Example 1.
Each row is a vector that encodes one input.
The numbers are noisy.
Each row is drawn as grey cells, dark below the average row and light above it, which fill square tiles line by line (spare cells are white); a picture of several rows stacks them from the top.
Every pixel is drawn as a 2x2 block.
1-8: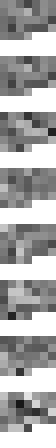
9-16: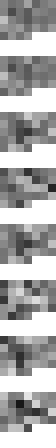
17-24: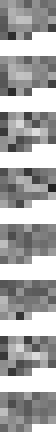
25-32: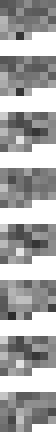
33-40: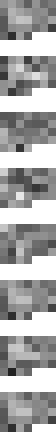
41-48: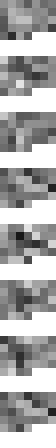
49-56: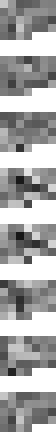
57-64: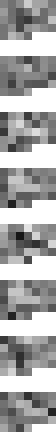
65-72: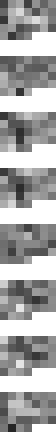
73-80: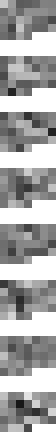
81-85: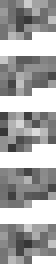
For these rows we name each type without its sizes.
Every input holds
a point on each of two lines.
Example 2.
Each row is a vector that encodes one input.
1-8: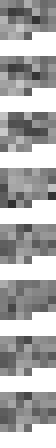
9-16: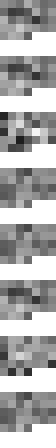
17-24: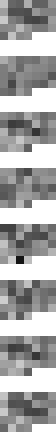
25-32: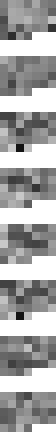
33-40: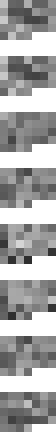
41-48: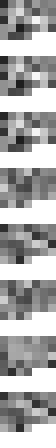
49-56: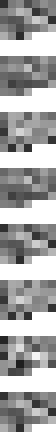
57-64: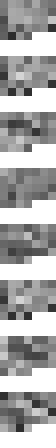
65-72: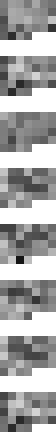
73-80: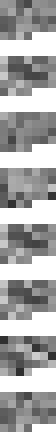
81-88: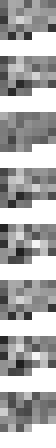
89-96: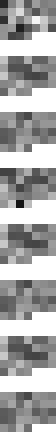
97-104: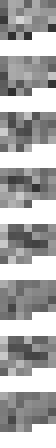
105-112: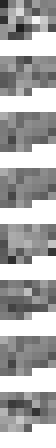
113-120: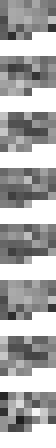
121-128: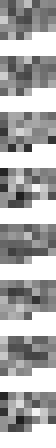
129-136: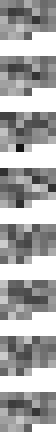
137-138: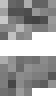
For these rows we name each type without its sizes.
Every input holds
a point on each of two lines.
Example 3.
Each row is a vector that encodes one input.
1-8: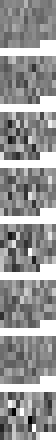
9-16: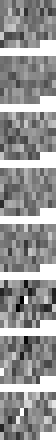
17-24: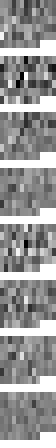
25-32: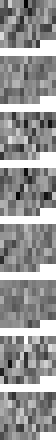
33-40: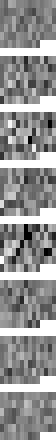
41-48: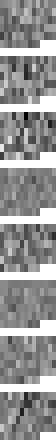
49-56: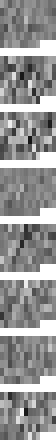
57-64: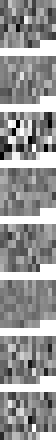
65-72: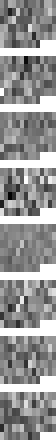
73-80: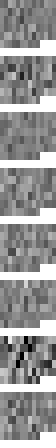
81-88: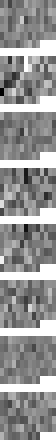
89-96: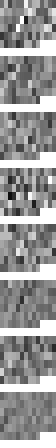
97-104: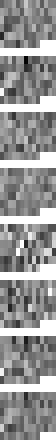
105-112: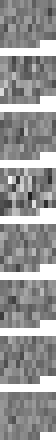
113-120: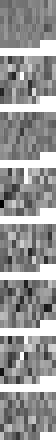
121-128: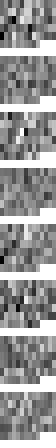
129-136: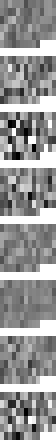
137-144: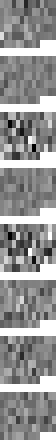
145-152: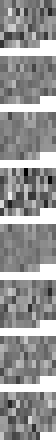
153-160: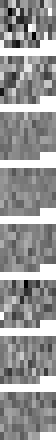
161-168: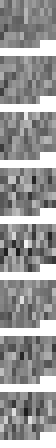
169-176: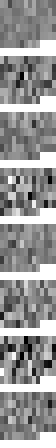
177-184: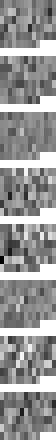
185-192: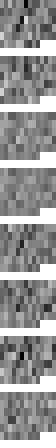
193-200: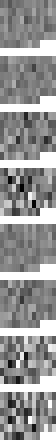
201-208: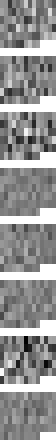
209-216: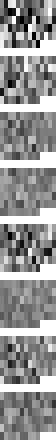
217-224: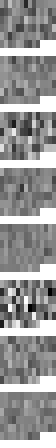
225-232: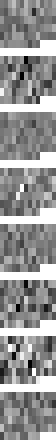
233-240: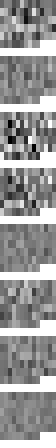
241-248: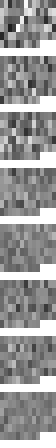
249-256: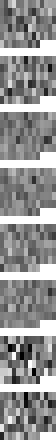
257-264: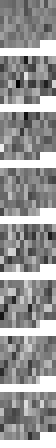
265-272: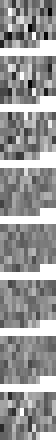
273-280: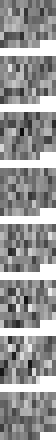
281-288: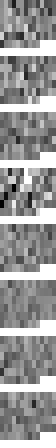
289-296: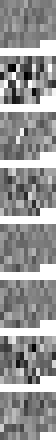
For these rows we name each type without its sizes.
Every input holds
a label.
